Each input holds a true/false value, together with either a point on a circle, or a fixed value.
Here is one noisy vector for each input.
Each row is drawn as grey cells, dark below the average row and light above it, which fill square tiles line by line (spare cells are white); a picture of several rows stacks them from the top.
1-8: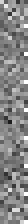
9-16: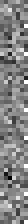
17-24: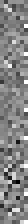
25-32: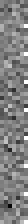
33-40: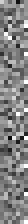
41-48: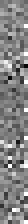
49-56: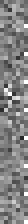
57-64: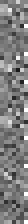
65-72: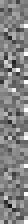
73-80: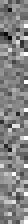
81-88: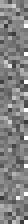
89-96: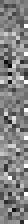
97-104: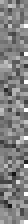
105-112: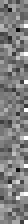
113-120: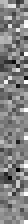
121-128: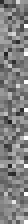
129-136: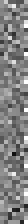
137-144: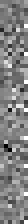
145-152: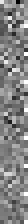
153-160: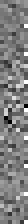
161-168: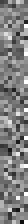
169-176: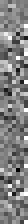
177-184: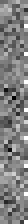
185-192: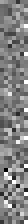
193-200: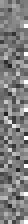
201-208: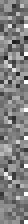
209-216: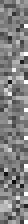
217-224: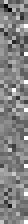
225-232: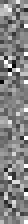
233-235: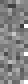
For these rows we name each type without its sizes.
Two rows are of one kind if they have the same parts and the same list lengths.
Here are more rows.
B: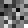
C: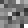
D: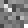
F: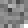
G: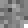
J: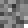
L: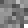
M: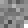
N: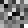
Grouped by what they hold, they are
B, N
C, D, F, G, J, L, M

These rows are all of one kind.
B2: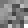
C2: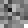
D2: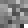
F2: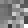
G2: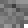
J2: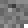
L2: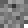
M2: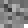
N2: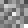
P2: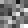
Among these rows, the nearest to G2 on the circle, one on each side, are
J2 and N2.
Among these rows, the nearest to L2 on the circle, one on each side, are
B2 and M2.
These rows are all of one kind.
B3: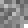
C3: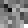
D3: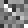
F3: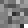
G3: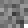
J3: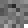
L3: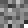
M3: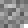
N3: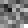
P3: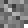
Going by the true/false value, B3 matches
C3, M3 and N3.
